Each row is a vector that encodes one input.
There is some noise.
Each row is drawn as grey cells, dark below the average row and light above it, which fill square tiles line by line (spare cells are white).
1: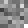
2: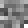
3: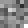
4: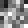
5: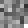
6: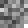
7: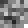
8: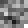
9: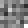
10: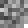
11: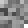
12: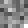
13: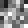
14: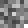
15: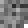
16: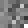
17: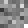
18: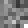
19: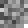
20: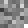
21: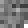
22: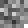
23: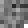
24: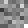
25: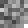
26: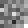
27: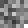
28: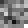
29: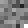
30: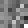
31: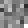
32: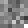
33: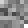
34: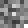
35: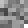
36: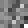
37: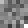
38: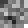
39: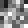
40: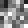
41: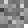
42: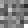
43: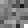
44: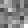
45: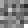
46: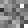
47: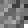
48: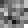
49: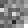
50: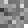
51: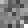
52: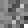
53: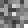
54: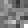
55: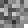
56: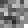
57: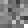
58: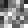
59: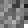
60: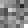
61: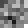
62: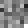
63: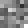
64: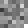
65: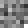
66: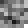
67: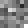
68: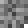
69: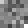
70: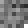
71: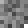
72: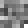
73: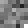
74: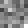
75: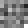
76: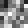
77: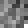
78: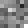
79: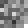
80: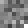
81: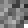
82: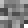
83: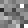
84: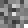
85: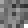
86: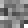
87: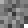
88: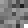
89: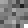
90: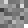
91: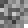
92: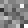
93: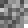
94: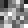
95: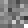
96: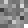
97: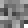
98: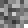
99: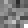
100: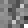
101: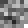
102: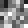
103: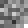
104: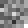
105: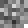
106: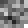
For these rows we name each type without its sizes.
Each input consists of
either a fixed value, or a node of a tree, or four true/false values.
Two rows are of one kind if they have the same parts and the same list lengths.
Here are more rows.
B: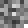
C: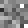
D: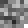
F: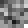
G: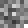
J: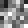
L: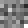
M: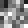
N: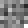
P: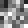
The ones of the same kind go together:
B, D, F, G
C, L, N
J, M, P

